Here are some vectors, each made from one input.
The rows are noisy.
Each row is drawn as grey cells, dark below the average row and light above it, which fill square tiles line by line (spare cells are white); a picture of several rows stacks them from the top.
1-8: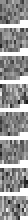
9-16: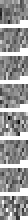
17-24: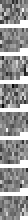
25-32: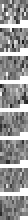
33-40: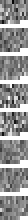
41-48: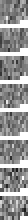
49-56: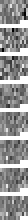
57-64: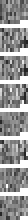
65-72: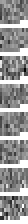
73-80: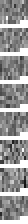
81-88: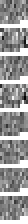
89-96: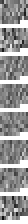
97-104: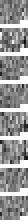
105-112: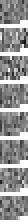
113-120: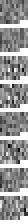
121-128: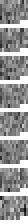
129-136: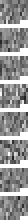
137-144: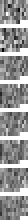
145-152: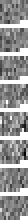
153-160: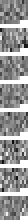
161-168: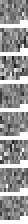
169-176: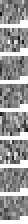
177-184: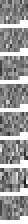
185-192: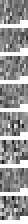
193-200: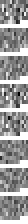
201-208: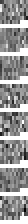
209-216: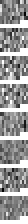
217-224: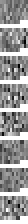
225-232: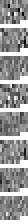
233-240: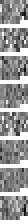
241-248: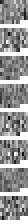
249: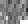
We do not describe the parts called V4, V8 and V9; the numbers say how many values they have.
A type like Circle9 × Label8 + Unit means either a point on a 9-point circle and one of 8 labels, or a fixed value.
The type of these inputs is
Bool × (Line5 + V4) × V8 + Line7 + V9.
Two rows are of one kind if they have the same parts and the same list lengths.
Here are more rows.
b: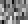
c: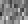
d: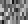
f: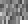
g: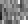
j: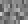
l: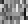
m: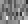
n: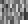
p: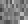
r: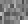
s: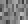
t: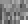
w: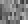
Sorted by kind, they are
b, d
c, f, m
g, j, p, r, s, t, w
l, n

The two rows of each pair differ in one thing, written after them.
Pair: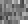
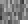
the value of V8
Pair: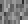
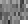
the place on the 5-point line
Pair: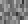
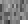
the place on the 5-point line
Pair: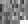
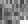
the value of V8
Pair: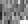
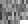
the true/false value
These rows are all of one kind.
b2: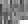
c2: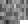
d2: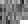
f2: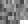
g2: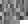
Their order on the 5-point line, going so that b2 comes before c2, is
b2, d2, f2, c2, g2.
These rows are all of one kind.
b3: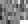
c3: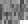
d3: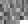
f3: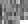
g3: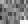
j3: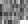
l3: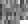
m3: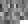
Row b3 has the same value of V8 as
f3 and l3.
